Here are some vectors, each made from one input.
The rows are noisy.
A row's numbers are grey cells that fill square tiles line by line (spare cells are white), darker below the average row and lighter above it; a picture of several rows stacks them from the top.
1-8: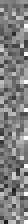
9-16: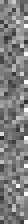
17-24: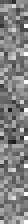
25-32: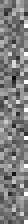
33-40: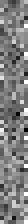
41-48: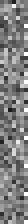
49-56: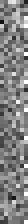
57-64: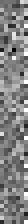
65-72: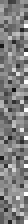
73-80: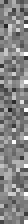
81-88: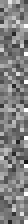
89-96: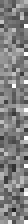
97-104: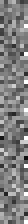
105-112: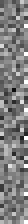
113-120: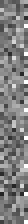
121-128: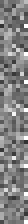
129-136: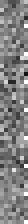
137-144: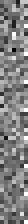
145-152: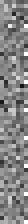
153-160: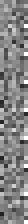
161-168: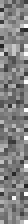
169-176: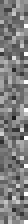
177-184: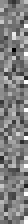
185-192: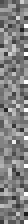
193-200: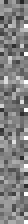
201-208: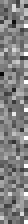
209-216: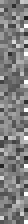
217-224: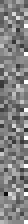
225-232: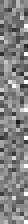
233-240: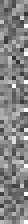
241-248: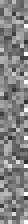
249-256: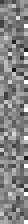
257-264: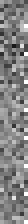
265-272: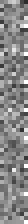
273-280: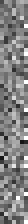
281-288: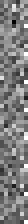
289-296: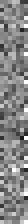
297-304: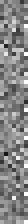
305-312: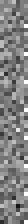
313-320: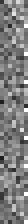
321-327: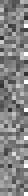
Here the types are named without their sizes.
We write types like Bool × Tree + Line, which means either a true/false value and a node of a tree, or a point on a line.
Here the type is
List(Line) + Tree.
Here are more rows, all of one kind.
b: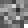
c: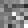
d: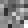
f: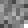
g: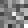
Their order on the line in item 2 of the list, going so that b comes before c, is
f, b, d, g, c.
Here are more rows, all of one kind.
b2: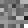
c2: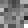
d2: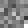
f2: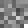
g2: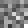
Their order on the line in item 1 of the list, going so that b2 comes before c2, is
g2, f2, b2, d2, c2.
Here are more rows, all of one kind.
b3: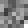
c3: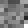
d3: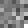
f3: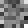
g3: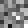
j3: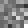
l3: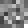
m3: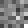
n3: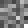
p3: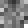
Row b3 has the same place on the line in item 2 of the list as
d3, g3, l3 and p3.
